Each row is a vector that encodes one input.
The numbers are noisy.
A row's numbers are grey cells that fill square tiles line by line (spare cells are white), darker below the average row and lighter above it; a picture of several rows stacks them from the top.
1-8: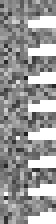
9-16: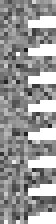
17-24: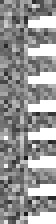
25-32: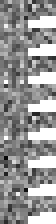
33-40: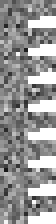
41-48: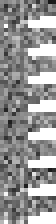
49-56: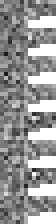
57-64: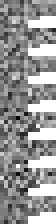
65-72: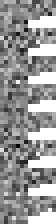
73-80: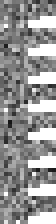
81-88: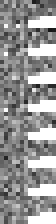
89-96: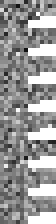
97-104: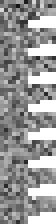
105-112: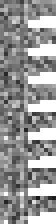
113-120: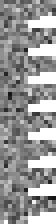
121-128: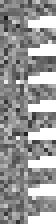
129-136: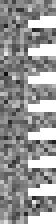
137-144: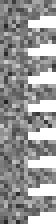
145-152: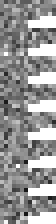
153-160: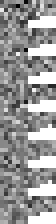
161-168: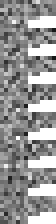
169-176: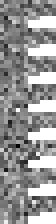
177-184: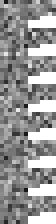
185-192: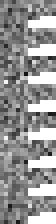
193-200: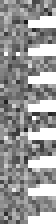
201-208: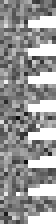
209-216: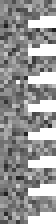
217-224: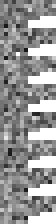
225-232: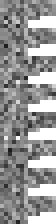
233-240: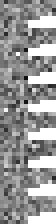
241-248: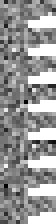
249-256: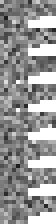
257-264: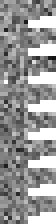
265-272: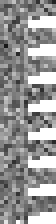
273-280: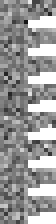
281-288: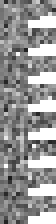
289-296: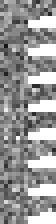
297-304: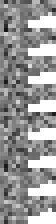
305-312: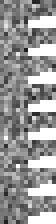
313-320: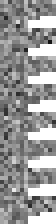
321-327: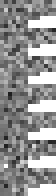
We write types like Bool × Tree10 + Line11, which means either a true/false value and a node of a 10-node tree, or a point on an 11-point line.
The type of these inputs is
Bool × Line5 + Line11 + List2(Line4).
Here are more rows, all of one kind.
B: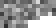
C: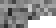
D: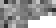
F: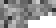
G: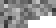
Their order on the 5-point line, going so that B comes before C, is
D, F, G, B, C.
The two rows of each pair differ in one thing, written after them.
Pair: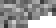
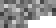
the place on the 5-point line
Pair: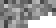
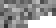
the place on the 5-point line
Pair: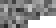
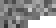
the place on the 5-point line
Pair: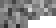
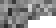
the place on the 5-point line
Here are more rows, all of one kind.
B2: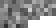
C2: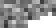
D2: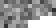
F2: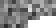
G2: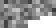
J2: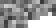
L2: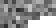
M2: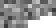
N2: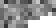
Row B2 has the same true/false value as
F2 and L2.
